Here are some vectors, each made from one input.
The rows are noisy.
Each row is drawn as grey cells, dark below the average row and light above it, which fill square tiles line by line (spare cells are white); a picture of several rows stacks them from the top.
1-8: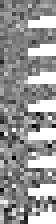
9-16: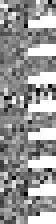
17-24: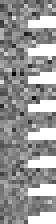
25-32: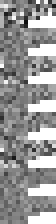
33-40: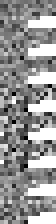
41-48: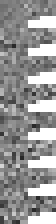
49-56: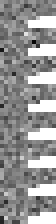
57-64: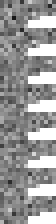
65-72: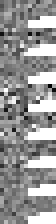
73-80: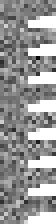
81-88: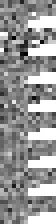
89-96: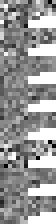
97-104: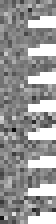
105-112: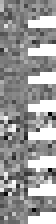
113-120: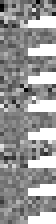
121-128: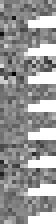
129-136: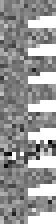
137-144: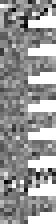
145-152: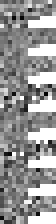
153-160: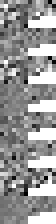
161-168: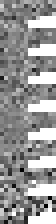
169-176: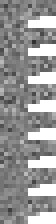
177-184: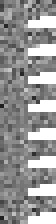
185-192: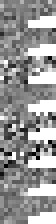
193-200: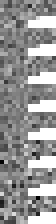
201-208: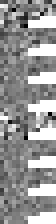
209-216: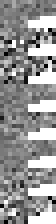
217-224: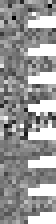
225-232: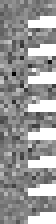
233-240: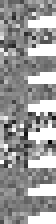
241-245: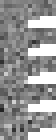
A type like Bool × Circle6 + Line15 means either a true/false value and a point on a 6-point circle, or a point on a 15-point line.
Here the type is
Line4 × Line4 × (Line4 + Line10) + Line6.
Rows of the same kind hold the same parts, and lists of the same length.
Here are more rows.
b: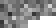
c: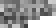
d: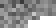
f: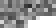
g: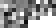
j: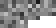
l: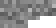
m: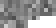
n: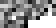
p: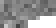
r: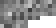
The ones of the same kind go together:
b, c, f, l, m, p
d, j, r
g, n

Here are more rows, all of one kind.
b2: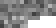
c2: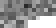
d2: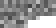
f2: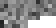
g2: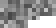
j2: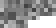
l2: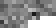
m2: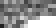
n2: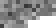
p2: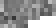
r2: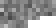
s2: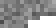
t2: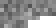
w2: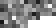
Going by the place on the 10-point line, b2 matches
c2, j2 and m2.
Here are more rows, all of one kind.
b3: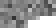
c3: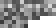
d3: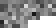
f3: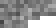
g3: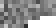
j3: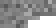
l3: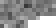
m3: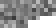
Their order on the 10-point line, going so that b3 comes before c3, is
b3, f3, j3, d3, c3, m3, l3, g3.
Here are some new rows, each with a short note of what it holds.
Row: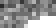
a point on each of three 4-point lines
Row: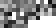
a point on a 6-point line
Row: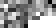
a point on a 6-point line
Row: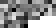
a point on a 6-point line
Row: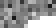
a point on each of three 4-point lines
